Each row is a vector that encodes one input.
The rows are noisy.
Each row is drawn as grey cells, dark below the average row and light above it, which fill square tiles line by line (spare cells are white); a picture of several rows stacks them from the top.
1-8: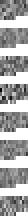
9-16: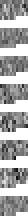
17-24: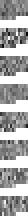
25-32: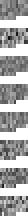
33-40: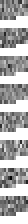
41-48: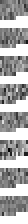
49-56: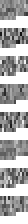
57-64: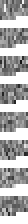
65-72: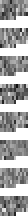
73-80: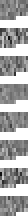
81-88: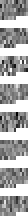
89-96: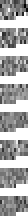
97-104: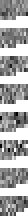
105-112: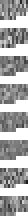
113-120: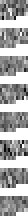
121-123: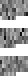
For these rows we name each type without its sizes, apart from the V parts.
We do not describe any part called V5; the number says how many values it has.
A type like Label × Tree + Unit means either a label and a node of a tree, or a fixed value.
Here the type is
List(Bool × V5).
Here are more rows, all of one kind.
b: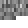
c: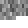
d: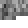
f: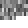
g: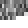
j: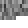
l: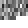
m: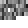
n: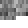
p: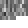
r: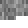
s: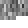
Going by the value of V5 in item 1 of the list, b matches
d, g and r.
